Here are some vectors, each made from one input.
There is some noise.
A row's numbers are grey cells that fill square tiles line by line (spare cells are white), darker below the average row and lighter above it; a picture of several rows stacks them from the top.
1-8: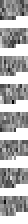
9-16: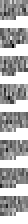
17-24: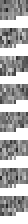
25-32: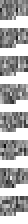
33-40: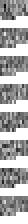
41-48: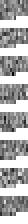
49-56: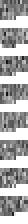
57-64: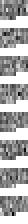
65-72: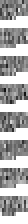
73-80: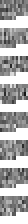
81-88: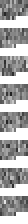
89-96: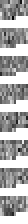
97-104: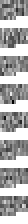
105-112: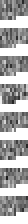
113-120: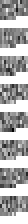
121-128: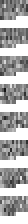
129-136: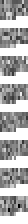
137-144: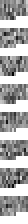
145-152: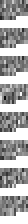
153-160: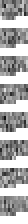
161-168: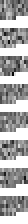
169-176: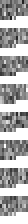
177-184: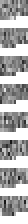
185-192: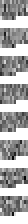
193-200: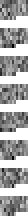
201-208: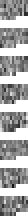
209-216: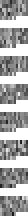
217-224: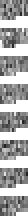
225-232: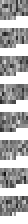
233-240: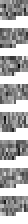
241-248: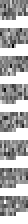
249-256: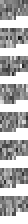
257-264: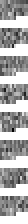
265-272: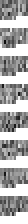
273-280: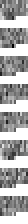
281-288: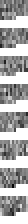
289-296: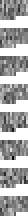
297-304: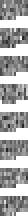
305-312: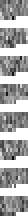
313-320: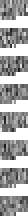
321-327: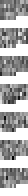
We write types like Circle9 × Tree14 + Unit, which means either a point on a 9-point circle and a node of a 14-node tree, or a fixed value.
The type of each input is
(Bool × Bool × Bool + Line6) × Tree8 × Tree8 × Tree8.
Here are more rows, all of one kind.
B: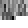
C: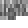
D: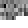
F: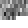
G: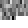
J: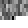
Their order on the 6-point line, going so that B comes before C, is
D, B, C, F, G, J.
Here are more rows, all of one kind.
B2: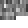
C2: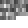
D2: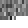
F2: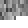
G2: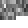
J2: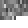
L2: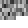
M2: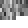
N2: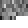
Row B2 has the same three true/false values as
C2, G2 and N2.
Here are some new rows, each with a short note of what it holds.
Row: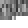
a node of each of three 8-node trees and three true/false values
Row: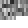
a node of each of three 8-node trees and three true/false values
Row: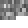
a node of each of three 8-node trees and three true/false values
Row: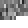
a node of each of three 8-node trees and three true/false values
